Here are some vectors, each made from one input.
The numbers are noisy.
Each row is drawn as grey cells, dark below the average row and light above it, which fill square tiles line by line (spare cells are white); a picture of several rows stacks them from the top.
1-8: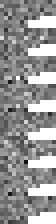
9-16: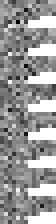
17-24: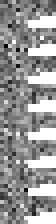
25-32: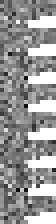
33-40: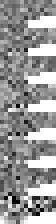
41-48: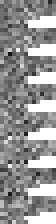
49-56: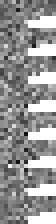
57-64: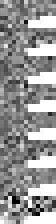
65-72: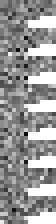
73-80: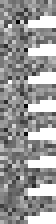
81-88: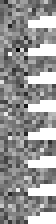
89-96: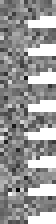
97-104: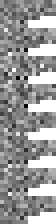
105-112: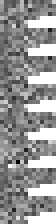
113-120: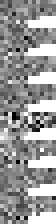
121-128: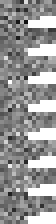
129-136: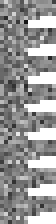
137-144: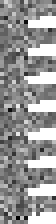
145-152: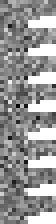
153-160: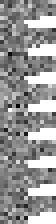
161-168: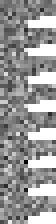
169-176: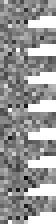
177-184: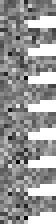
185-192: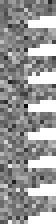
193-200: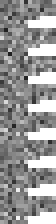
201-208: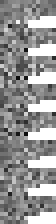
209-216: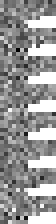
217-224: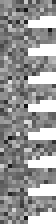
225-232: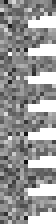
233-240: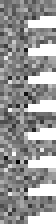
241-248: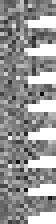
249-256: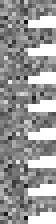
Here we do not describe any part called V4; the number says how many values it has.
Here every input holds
a list of up to two items, each a true/false value and a value of V4.
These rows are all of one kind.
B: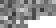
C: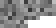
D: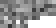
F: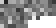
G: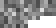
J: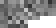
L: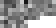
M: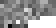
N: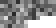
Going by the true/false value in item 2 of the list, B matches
D, M and N.
